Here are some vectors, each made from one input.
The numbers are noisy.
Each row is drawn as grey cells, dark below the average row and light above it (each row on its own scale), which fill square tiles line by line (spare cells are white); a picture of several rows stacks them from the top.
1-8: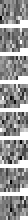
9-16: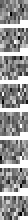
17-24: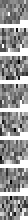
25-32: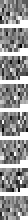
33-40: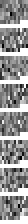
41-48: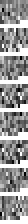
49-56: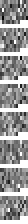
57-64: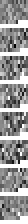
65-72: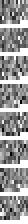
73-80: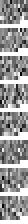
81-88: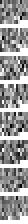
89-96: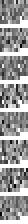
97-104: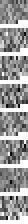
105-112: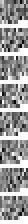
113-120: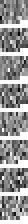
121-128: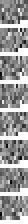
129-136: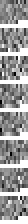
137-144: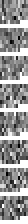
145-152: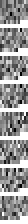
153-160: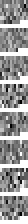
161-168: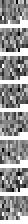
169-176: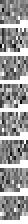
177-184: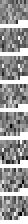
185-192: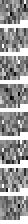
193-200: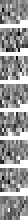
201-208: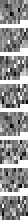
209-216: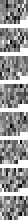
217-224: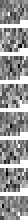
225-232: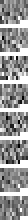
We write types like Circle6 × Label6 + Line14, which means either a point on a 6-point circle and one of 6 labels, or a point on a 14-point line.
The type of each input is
Bool × Bool × Bool + List2(Circle8 + Circle9).
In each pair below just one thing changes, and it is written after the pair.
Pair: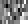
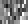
the place on the 8-point circle in item 2 of the list
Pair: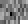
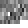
the place on the 8-point circle in item 2 of the list
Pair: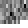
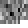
the place on the 9-point circle in item 1 of the list
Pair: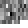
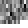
the place on the 9-point circle in item 1 of the list
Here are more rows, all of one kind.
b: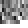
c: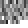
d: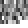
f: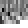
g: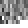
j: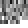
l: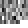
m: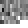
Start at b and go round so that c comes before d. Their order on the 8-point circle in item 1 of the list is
b, l, j, c, d, g, m, f.
